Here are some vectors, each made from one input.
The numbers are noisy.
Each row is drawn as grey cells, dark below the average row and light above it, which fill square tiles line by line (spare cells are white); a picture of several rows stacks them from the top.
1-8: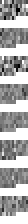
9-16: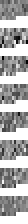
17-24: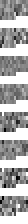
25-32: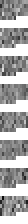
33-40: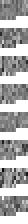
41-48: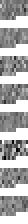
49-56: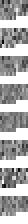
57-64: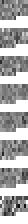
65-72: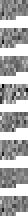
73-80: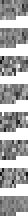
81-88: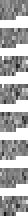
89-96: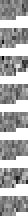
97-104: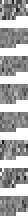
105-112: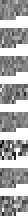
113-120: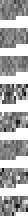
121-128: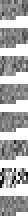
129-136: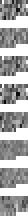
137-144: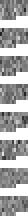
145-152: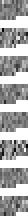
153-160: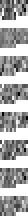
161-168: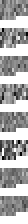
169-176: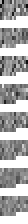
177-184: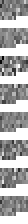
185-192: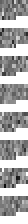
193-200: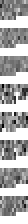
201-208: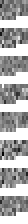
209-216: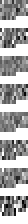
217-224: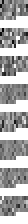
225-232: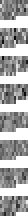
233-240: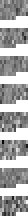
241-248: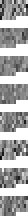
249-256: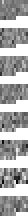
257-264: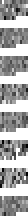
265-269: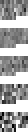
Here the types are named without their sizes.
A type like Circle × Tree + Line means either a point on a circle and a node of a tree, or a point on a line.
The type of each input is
Bool × Circle + List(Line).
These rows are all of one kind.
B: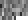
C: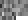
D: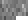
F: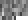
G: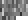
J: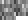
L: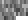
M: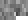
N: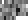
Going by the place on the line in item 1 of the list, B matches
C and D.
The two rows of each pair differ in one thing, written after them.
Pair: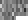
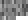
the place on the circle
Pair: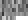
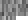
the place on the circle
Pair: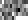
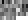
the true/false value
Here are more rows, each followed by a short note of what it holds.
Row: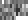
a list of two items
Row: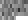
a point on a circle and a true/false value
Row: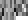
a list of two items
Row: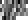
the empty list
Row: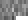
a list of two items
